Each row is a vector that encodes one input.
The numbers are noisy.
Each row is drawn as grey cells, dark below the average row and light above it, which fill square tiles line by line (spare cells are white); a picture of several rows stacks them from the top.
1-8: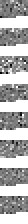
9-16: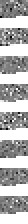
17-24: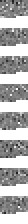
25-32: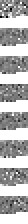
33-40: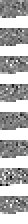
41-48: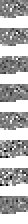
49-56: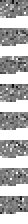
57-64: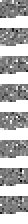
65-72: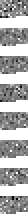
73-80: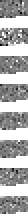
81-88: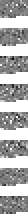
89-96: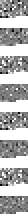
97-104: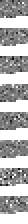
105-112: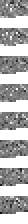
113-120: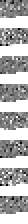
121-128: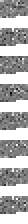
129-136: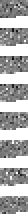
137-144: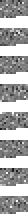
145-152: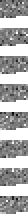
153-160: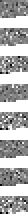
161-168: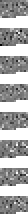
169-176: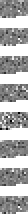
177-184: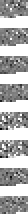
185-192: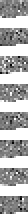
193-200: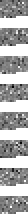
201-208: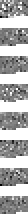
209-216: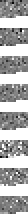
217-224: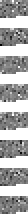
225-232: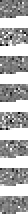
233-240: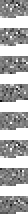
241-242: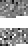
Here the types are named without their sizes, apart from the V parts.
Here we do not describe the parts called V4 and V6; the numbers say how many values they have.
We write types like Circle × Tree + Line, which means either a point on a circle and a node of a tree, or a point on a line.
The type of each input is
Bool × Bool × Bool × (Line + V6) + V4.
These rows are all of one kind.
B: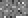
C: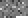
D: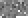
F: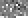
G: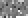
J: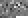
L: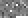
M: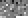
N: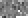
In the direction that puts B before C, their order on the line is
B, D, C, L, N, M, F, J, G.
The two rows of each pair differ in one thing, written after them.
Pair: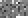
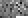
one of the three true/false values
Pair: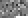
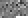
the value of V6
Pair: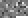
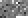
one of the three true/false values
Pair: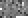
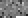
the value of V6
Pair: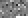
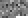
the value of V6
